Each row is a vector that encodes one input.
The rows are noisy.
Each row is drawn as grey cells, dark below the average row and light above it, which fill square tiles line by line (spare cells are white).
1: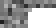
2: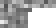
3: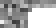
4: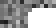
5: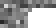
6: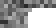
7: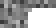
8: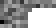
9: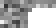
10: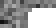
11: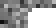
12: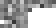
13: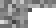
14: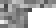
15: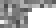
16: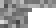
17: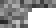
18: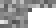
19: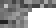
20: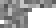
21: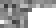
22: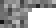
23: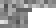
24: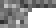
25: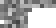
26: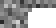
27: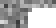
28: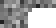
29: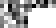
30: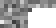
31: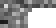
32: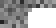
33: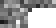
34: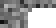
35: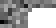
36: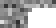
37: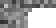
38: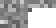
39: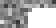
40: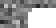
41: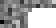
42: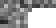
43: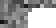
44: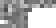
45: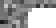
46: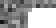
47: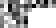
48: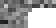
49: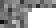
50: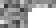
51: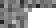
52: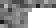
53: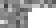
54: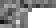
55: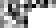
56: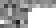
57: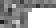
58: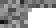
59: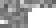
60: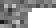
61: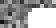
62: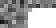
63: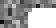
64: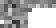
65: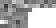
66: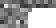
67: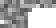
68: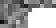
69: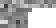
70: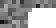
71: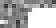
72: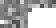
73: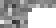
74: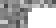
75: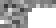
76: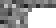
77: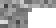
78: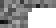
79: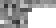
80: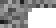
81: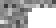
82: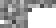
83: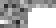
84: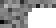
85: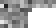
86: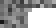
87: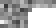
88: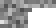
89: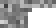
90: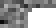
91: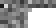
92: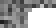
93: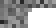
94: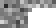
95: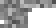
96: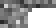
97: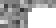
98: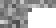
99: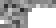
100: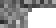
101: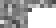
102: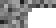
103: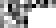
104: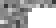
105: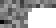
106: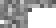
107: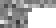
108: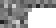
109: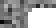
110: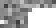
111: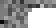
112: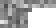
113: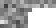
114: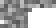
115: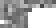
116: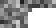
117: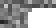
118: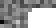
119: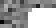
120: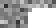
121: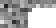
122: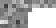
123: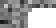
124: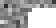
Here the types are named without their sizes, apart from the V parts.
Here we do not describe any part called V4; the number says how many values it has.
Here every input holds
a list of items, each a point on a line and a value of V4.
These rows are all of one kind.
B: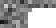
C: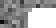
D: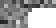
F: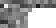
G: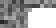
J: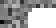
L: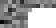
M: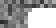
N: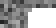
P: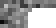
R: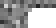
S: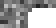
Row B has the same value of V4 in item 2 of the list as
G, L, M and N.
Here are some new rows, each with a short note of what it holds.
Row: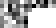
the empty list
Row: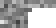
a list of one item
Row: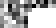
the empty list
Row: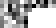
the empty list
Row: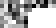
the empty list
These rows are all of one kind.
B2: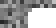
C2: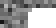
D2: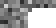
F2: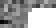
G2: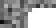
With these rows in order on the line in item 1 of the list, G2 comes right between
B2 and F2.
